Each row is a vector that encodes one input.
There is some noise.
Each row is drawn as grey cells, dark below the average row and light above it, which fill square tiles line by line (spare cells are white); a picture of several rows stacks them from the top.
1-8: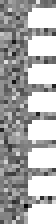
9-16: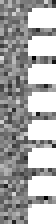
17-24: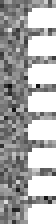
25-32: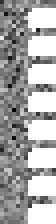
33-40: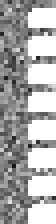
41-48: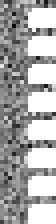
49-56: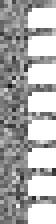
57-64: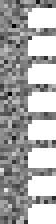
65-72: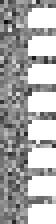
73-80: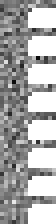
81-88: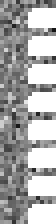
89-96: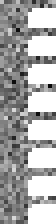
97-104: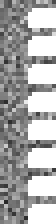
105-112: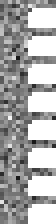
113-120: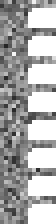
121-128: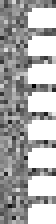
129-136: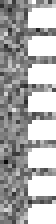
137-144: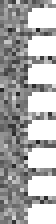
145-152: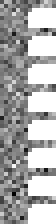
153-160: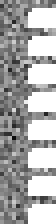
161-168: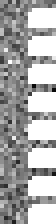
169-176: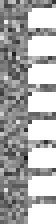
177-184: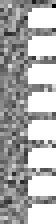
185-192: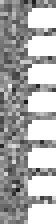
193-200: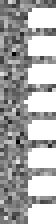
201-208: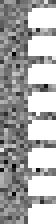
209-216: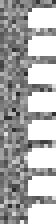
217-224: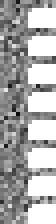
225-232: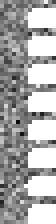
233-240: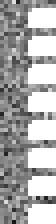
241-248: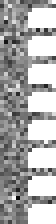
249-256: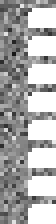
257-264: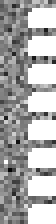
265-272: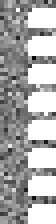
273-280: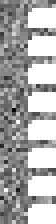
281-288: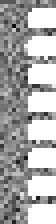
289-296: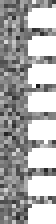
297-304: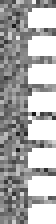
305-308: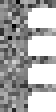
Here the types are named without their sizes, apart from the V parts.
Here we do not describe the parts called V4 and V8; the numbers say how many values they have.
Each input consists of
a point on a line, a true/false value, a value of V4 and a value of V8.
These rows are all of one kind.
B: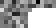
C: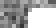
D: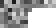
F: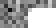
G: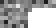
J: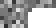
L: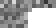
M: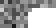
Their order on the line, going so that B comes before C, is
B, M, G, D, C, L, F, J.
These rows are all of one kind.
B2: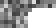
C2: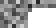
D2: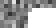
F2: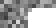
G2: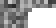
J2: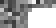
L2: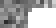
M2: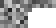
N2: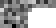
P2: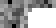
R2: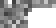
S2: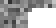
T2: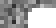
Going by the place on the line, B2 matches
C2, J2, N2 and P2.
